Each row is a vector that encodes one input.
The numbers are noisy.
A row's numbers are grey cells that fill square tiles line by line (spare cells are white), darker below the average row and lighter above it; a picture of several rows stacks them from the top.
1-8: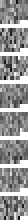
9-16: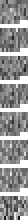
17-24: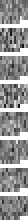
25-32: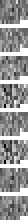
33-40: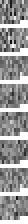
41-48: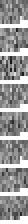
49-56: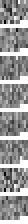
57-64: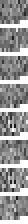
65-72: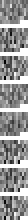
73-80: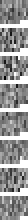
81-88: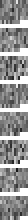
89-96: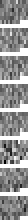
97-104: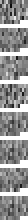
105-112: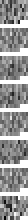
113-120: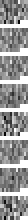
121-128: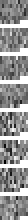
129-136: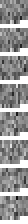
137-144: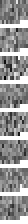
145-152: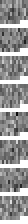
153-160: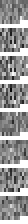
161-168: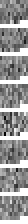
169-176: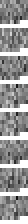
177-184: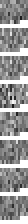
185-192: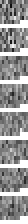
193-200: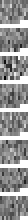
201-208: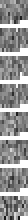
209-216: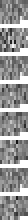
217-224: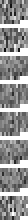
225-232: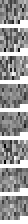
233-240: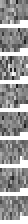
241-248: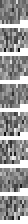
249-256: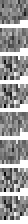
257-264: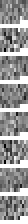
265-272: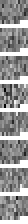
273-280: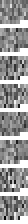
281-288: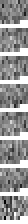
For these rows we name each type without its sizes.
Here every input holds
either a point on a line, or three true/false values.
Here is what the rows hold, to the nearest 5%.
About 25% of them hold a point on a line. The rest hold three true/false values.
